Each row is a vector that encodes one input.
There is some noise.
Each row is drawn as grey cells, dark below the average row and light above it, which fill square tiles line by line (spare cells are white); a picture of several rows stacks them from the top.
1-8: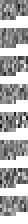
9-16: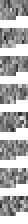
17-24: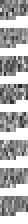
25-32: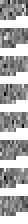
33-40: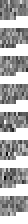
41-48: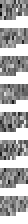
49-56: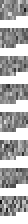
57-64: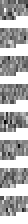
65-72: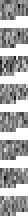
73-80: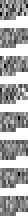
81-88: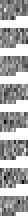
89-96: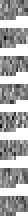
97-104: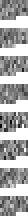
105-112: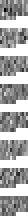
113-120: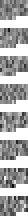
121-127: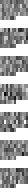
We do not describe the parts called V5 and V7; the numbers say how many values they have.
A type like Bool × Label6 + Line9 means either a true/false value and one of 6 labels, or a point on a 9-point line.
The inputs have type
Bool × (Line4 × V5 + V7).
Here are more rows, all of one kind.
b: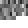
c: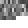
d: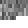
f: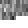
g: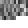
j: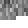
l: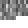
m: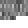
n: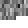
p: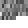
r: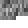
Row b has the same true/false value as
c and g.
